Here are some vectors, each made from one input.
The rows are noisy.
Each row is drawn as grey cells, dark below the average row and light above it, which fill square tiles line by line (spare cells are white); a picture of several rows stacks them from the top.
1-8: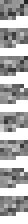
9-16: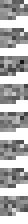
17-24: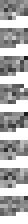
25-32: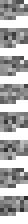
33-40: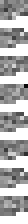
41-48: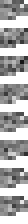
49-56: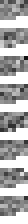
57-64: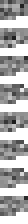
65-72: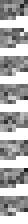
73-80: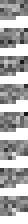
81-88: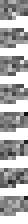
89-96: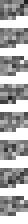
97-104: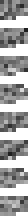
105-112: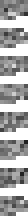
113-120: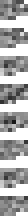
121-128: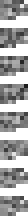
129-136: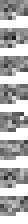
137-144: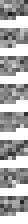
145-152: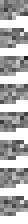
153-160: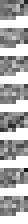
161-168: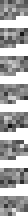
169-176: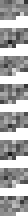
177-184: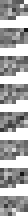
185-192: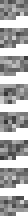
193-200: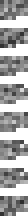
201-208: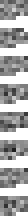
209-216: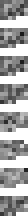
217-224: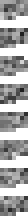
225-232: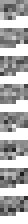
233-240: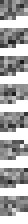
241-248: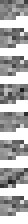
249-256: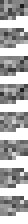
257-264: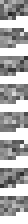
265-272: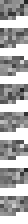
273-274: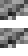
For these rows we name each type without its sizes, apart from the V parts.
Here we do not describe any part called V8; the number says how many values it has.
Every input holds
either a point on each of two circles, or a point on a line, or a value of V8.
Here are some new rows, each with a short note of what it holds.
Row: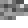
a point on a line
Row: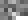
a value of V8
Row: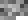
a point on each of two circles
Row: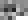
a value of V8
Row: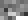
a value of V8
